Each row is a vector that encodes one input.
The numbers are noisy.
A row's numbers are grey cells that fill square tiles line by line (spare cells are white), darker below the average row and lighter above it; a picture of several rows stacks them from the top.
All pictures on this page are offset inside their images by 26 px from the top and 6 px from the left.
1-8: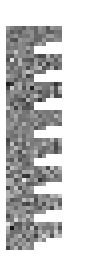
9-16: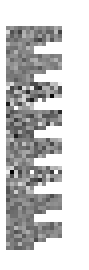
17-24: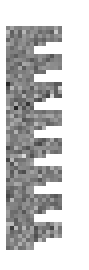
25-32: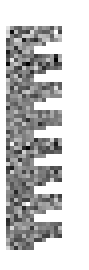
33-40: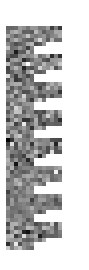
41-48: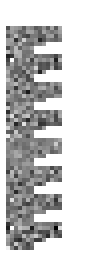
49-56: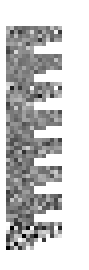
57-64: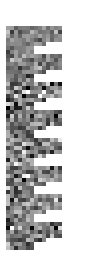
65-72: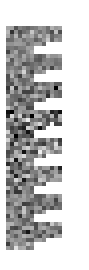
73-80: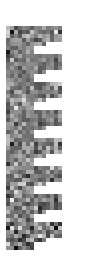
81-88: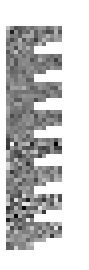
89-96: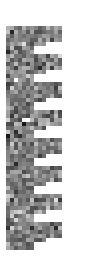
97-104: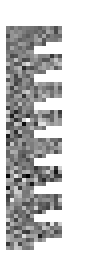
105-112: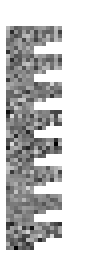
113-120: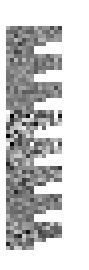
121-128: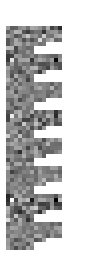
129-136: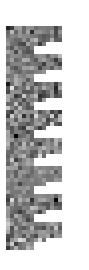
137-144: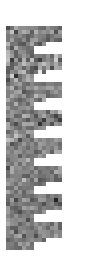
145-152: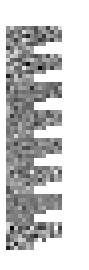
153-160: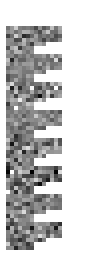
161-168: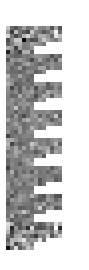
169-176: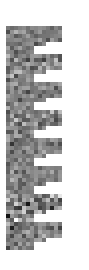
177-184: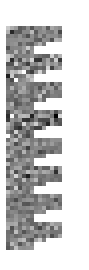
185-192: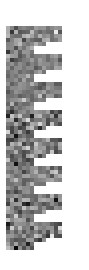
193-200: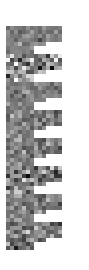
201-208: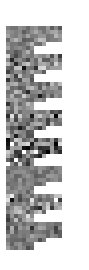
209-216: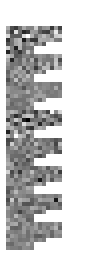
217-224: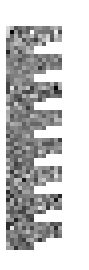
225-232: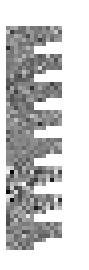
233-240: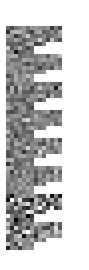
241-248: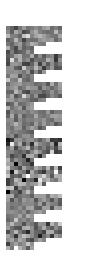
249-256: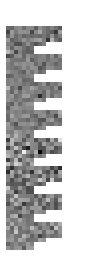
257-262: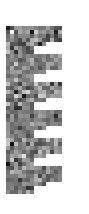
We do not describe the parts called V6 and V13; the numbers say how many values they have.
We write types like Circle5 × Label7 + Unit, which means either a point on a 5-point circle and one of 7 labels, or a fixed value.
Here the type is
(Circle11 + V13) × V6 + Label10.
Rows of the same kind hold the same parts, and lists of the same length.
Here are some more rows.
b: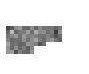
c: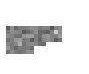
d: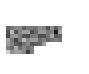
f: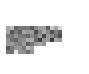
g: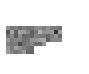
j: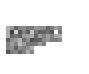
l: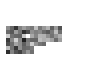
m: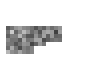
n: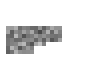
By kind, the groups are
b, c, j, l
d, f, g
m, n

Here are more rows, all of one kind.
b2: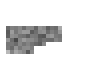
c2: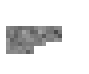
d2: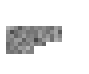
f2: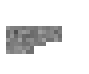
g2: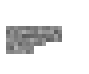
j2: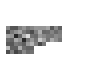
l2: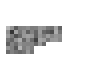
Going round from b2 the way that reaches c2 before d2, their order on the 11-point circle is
b2, j2, g2, c2, l2, f2, d2.
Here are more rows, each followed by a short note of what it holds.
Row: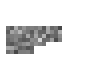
one of 10 labels
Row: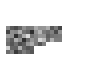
a point on an 11-point circle and a value of V6
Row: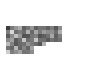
a value of V6 and a value of V13
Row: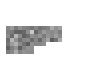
a value of V6 and a value of V13
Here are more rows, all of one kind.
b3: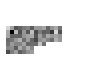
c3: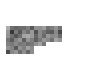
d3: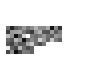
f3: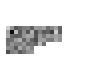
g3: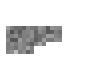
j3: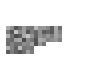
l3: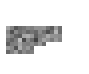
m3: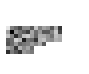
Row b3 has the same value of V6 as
f3 and j3.
